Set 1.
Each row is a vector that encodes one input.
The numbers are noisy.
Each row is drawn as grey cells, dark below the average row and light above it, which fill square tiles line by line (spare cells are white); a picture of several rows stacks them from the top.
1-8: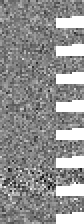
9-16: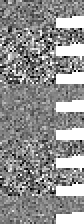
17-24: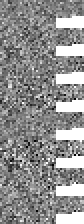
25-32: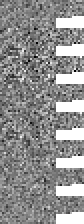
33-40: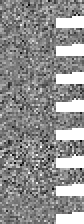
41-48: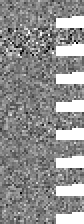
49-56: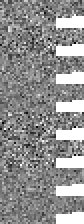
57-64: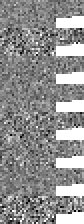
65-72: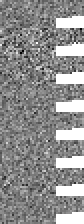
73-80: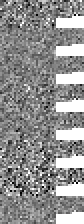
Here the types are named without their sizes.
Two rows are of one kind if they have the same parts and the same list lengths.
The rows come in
2 kinds.
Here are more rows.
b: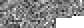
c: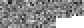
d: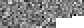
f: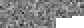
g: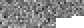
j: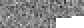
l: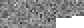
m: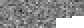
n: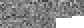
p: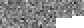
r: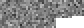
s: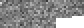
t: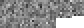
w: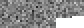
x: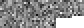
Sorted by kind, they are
b, c, g, j, l, p, t, x
d, f, m, n, r, s, w

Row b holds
a point on a line.
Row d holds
a node of a tree.
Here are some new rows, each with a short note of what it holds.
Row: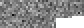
a node of a tree
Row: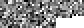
a node of a tree
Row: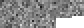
a point on a line
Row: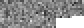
a point on a line
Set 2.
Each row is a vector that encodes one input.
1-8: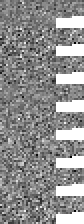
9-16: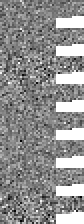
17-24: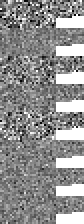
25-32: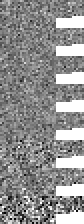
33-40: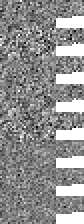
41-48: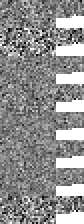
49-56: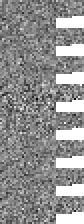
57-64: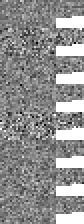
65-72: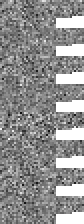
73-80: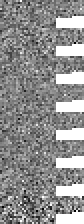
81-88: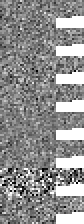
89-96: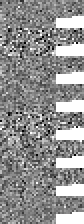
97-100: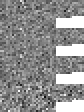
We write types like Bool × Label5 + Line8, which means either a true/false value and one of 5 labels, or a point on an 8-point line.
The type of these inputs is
Line6 + Tree8.
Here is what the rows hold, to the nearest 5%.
About 55% of them hold a point on a 6-point line. The rest hold a node of an 8-node tree.
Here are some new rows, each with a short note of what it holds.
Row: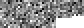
a node of an 8-node tree
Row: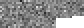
a node of an 8-node tree
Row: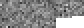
a point on a 6-point line
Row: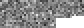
a point on a 6-point line
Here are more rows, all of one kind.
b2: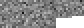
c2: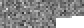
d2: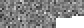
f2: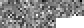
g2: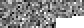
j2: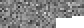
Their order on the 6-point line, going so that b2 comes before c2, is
b2, f2, c2, d2, j2, g2.
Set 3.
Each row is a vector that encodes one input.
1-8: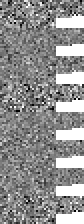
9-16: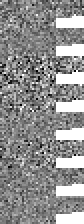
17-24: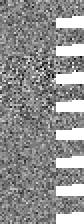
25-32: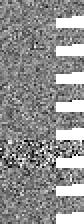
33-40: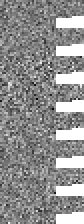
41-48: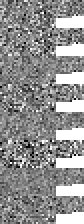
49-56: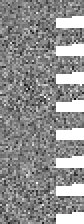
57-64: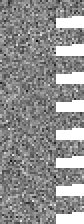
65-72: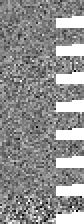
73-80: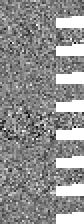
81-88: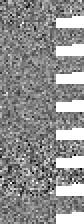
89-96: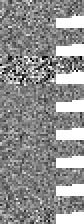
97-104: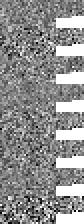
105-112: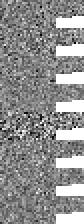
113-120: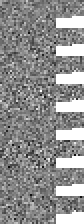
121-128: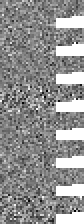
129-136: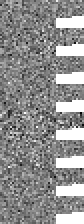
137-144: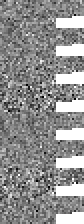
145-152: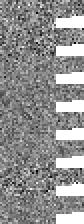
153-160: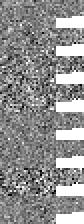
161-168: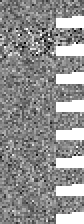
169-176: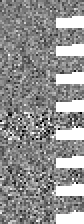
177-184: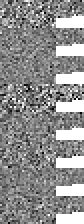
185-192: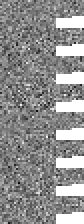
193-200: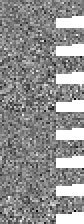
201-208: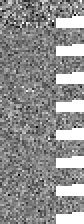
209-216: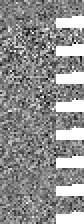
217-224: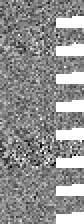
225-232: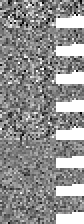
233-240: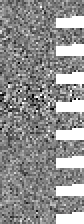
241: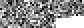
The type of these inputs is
Line14 + Tree20.
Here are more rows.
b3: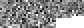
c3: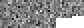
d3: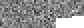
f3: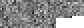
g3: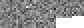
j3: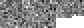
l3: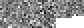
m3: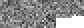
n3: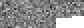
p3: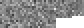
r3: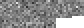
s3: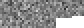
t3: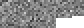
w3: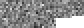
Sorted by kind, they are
b3, d3, l3, p3, r3, t3, w3
c3, f3, g3, j3, m3, n3, s3

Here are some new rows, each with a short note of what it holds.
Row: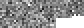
a node of a 20-node tree
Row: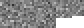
a point on a 14-point line
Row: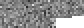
a node of a 20-node tree
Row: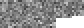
a node of a 20-node tree
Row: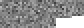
a node of a 20-node tree
